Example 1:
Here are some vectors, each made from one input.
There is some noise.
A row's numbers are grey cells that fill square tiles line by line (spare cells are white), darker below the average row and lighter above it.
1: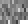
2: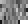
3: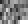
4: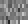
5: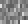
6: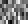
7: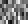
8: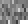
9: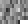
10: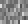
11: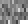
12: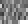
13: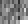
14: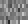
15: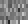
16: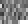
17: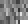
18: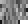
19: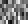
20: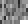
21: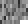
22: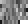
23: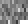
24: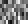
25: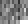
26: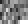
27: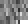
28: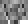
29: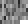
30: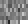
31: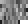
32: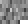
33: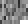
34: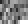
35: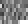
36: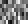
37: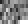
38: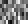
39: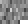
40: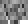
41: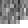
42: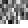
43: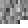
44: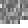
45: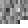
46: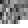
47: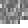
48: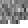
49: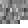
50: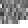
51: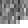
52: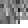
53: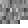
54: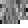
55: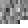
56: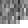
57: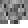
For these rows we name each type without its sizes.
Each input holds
either a point on a circle and a true/false value, or a fixed value.
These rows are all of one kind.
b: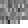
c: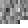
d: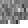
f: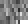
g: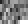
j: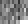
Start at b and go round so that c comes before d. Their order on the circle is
b, c, d, g, j, f.
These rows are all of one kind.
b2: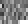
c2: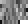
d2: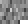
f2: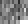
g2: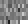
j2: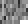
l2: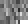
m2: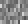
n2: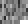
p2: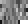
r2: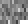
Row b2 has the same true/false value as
f2, g2, l2 and m2.
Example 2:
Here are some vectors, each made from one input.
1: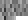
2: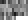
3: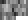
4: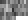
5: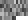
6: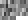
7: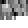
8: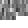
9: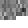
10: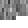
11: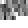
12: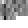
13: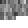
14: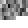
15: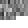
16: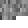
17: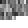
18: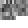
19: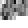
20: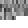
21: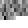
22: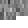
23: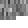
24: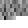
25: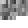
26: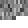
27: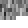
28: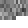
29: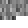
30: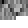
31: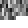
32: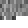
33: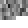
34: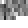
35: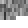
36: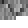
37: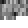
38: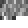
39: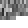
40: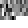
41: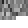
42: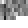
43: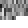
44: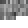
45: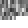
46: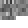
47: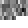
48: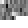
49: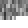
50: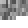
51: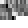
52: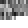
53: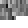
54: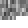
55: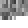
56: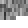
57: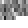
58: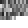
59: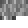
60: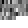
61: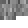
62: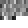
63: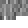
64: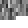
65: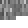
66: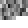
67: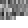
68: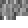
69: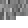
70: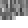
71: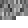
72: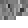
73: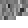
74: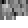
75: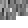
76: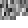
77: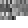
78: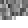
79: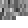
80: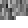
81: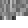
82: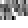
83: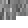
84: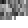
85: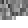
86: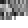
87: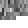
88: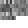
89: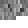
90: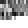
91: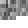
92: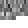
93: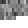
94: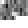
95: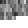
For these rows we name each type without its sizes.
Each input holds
either a point on a circle, or a label.
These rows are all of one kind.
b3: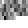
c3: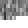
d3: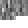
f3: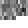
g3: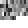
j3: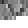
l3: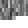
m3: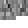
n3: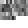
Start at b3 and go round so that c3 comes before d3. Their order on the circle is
b3, c3, g3, d3, l3, n3, m3, j3, f3.
